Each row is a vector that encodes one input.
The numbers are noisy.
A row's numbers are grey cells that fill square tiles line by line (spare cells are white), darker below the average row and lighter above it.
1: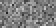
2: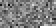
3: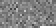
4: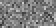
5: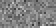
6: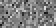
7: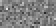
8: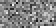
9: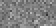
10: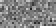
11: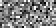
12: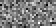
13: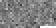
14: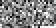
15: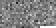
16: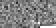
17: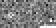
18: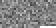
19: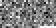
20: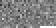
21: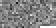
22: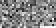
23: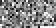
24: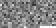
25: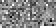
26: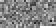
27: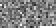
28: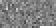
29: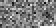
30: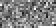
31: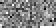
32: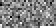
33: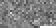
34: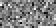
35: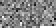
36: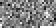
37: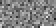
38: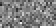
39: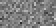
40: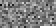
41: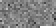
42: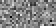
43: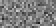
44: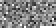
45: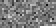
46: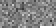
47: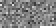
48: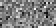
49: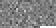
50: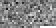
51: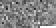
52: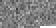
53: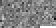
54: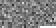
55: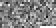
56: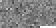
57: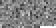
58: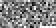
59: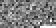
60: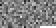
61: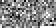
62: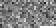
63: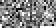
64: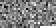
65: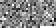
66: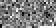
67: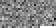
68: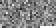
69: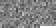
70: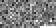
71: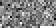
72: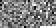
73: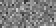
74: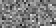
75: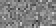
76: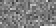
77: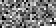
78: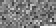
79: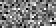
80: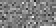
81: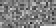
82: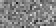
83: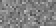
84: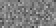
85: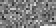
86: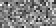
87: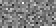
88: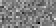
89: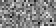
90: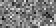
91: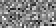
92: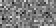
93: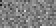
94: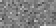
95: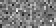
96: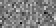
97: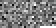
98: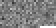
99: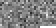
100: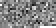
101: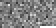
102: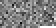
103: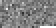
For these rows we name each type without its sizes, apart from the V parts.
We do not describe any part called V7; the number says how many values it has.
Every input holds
a value of V7, together with a list of points on a line.
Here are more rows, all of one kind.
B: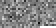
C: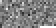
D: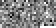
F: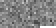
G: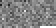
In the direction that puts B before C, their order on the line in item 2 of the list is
G, B, D, F, C.
